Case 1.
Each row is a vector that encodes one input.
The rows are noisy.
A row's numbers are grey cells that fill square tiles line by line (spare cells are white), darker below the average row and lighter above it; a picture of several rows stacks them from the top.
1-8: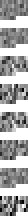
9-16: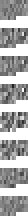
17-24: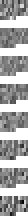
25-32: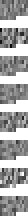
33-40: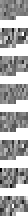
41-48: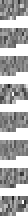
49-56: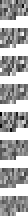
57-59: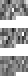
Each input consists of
either a point on a 6-point circle, or a fixed value.
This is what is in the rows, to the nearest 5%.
About 90% of them hold a point on a 6-point circle. The rest hold a fixed value.
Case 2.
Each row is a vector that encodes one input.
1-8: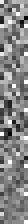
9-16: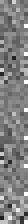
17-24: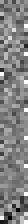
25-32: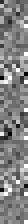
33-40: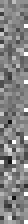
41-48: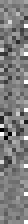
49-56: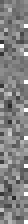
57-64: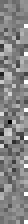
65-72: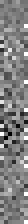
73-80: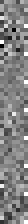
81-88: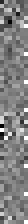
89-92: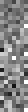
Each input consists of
a point on a 5-point line.
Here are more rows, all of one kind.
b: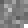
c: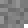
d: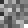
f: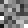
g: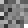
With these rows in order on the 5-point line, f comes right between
b and c.
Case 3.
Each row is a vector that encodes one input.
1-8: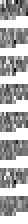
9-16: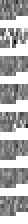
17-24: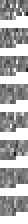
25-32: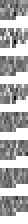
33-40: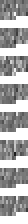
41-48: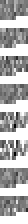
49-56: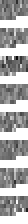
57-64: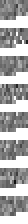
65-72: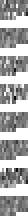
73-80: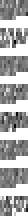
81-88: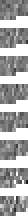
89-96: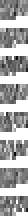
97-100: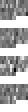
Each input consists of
either a point on a 6-point circle, or a fixed value.
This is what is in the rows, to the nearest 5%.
About 95% of them hold a point on a 6-point circle. The rest hold a fixed value.
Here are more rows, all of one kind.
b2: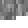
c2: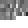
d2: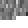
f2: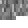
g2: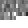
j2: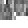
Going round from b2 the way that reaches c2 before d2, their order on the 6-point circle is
b2, j2, f2, g2, c2, d2.
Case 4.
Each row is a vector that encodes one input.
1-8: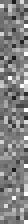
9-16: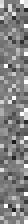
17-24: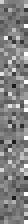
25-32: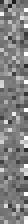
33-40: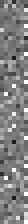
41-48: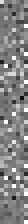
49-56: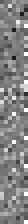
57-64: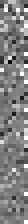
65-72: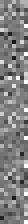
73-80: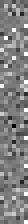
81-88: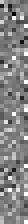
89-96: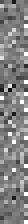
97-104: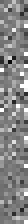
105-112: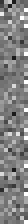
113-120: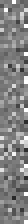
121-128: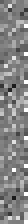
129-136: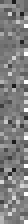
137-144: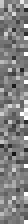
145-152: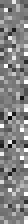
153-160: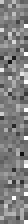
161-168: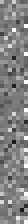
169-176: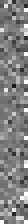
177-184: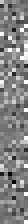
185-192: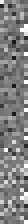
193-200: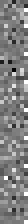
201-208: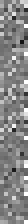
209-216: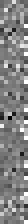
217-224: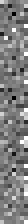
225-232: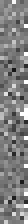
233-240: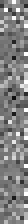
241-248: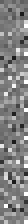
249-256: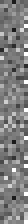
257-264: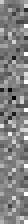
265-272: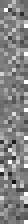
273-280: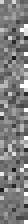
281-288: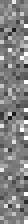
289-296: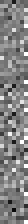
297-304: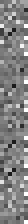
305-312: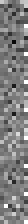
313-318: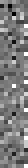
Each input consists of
a point on a 12-point line.
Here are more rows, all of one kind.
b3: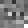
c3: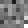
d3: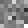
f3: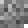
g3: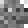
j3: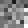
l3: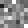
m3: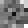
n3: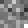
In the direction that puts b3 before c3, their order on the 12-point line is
m3, g3, f3, l3, d3, n3, b3, c3, j3.
